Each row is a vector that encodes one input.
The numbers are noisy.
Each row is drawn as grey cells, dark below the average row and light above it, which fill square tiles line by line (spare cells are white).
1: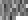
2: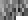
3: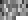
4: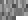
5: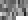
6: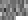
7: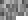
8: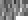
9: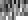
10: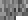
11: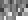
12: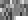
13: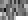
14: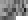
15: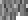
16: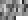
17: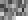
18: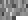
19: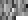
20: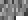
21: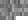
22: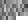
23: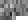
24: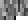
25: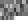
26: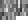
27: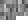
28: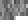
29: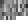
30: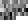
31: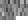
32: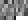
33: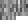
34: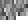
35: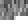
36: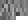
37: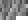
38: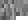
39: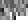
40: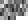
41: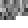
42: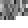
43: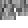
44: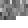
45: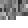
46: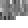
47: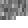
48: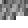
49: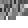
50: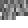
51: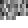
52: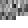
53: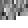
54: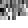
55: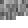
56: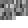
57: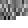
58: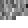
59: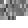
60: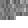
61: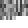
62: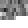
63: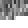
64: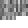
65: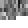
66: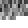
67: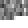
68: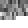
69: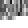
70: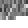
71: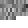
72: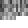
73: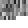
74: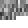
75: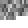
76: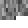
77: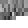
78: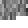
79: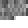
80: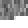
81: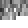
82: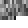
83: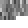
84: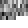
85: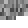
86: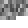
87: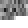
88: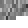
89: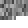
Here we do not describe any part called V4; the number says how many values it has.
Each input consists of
either a point on a 6-point circle, or a true/false value and a value of V4.
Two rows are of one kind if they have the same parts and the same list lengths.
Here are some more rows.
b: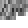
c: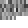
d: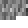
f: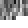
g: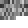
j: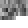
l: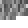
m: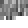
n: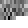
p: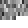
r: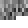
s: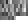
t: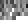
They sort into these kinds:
b, c, m, p, t
d, f, g, j, l, n, r, s

